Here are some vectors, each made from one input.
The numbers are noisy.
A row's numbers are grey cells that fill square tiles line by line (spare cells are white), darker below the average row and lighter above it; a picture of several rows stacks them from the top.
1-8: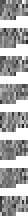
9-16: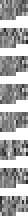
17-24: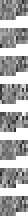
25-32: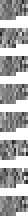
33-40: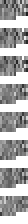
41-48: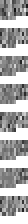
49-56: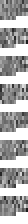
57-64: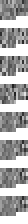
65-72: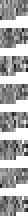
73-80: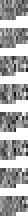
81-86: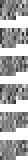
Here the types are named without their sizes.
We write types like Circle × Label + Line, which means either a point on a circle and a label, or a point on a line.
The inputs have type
Bool × Bool × Bool + Line × Line × Line.
